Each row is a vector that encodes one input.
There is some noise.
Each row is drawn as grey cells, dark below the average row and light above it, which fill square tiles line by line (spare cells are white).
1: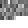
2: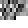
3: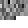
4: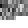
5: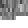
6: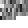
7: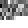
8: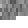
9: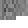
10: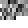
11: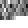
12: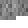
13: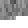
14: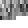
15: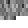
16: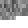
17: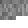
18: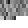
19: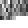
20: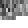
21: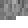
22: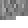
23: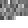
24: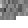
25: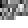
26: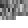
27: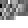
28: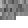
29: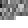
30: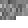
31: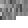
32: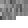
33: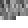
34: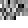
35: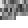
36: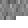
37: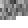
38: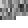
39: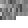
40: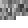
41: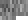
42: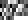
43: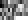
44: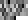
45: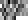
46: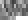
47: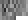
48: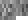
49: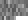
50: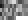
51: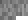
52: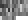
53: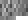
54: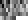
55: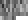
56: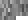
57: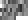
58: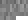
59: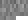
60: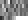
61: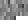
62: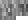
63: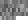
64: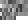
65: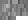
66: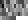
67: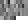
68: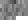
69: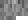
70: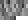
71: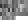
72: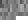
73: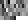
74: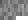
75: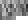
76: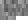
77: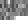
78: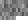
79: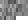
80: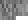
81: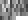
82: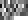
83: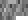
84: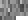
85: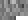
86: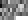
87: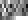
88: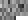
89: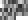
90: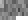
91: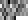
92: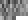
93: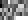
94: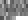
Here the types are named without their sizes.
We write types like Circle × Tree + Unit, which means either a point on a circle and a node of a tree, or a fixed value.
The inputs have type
Bool × Line.
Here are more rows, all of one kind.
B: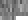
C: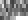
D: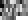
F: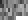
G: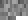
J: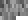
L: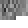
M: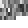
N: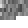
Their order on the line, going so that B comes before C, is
M, D, J, G, F, B, C, L, N.
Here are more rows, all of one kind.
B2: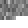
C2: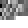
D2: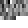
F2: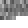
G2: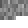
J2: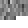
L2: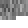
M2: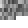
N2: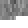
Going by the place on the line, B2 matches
F2, L2 and M2.
